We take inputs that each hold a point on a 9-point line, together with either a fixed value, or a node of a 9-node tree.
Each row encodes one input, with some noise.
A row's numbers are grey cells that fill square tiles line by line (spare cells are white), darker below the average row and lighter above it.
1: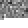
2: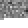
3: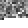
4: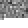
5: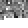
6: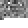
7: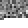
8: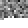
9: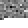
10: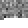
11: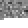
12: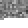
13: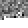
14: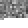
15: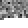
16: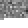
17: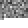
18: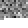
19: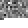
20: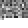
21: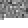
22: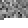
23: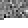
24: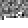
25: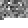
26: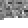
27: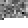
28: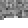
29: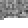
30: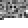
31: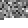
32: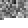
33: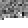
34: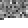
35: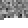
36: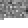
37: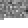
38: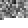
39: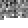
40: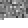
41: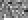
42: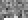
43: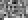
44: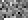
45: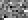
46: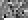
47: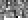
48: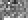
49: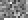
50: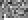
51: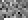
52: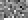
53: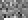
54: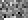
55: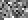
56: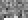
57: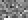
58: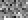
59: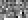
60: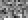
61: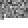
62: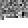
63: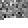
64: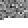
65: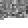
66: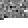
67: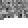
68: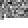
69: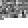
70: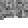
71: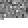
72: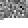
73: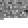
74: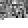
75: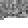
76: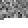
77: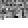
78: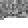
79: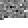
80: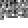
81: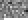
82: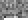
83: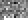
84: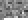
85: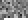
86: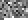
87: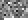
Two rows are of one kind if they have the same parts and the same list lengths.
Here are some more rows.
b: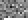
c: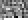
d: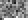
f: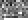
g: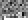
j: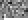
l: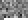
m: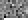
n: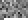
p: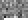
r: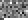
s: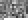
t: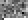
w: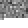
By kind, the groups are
b, c, d, f, g, m, r, t
j, l, n, p, s, w

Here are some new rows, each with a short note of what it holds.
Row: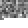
a point on a 9-point line and a node of a 9-node tree
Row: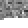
a point on a 9-point line
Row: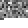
a point on a 9-point line and a node of a 9-node tree
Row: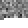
a point on a 9-point line
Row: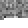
a point on a 9-point line
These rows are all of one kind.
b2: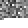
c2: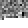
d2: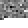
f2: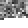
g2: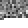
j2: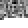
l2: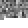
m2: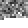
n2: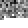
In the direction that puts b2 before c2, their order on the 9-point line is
g2, j2, f2, d2, b2, m2, n2, l2, c2.
